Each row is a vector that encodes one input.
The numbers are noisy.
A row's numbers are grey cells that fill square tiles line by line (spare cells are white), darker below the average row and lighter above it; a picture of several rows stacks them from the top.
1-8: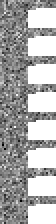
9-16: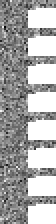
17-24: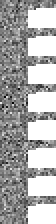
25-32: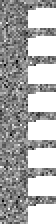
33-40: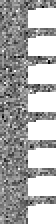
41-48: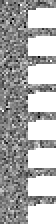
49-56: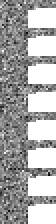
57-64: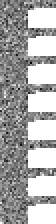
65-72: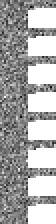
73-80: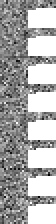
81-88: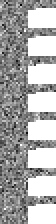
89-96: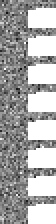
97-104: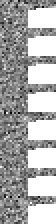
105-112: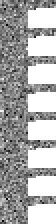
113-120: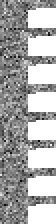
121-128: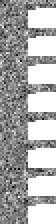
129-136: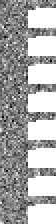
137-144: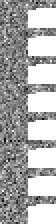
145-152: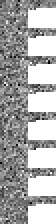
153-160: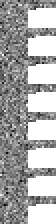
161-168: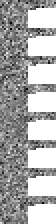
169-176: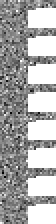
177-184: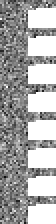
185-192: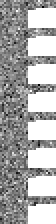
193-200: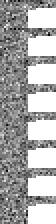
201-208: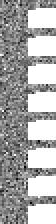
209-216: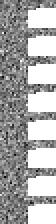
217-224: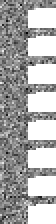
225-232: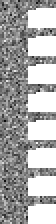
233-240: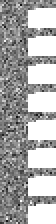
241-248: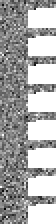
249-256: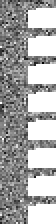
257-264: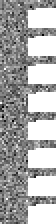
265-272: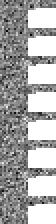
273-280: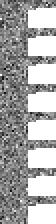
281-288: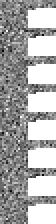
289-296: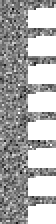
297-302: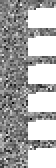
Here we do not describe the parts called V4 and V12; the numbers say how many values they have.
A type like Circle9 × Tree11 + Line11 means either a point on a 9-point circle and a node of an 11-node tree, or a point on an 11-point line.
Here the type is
(Bool × V4 + V12) × Line10.
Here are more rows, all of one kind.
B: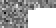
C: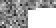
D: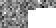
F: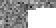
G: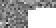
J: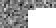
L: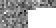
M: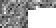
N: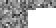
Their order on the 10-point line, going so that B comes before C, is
D, N, L, F, G, M, J, B, C.
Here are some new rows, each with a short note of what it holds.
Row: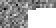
a point on a 10-point line and a value of V12
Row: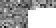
a point on a 10-point line, a true/false value and a value of V4
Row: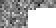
a point on a 10-point line and a value of V12
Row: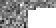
a point on a 10-point line and a value of V12
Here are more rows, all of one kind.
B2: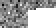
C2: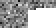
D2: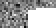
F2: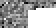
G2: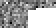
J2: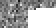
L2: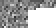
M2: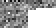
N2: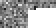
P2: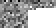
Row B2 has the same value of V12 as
C2, J2, M2 and P2.
